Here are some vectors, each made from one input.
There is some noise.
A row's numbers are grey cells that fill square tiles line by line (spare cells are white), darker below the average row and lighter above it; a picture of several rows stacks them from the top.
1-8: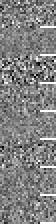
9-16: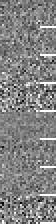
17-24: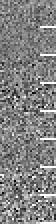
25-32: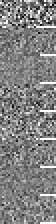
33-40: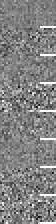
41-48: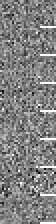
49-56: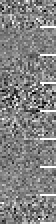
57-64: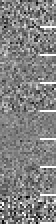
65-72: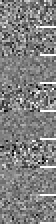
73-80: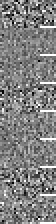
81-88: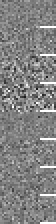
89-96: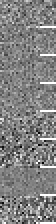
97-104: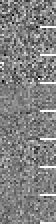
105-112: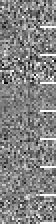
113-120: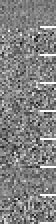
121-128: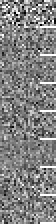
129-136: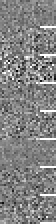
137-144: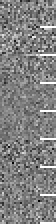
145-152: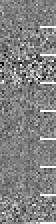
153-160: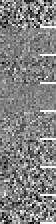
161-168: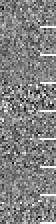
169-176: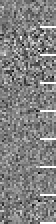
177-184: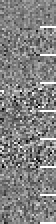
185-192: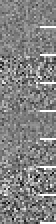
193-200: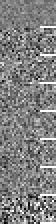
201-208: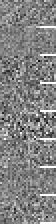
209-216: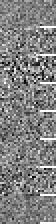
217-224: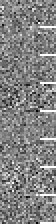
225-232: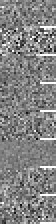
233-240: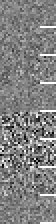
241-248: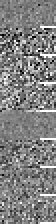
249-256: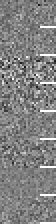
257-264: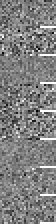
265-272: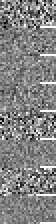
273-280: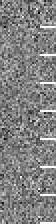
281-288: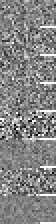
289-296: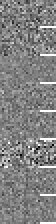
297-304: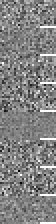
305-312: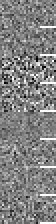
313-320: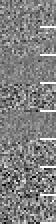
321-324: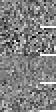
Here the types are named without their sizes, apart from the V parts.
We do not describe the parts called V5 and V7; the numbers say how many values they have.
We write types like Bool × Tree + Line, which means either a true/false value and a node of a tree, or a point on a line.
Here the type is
Bool × (Tree + V7) + Line × V5.
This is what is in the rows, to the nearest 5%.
About 35% of them hold a point on a line and a value of V5. The rest hold a true/false value, together with either a node of a tree, or a value of V7.
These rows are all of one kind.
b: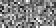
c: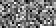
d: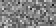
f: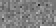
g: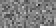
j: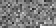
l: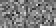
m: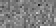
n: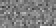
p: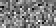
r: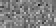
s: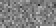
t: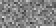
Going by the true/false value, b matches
j and n.
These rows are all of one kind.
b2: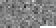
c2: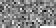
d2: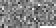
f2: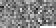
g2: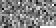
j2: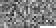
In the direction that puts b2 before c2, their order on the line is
g2, j2, f2, b2, d2, c2.
